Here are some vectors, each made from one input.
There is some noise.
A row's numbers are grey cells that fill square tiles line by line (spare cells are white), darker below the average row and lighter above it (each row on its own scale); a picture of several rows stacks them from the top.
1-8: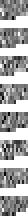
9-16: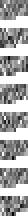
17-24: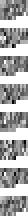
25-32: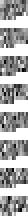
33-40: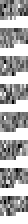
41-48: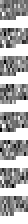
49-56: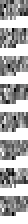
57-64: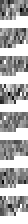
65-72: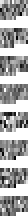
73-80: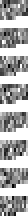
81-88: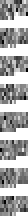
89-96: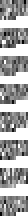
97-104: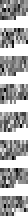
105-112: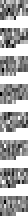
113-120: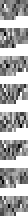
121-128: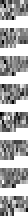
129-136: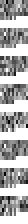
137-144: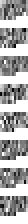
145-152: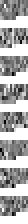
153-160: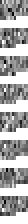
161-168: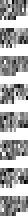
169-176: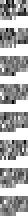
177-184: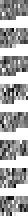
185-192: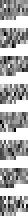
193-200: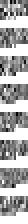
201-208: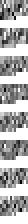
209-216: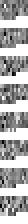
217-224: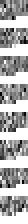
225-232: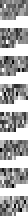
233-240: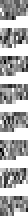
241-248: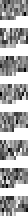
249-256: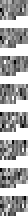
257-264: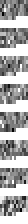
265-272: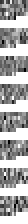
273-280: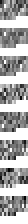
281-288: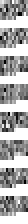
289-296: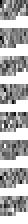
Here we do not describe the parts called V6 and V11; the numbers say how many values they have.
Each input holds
a point on a 3-point line, a point on a 5-point line, a true/false value, a value of V6 and a value of V11.
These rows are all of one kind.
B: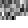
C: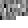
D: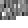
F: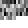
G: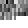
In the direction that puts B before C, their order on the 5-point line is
D, B, F, C, G.
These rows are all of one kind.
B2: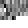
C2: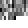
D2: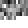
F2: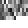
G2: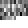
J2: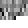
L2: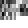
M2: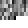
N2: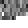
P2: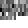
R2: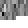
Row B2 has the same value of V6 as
F2, G2, J2 and R2.
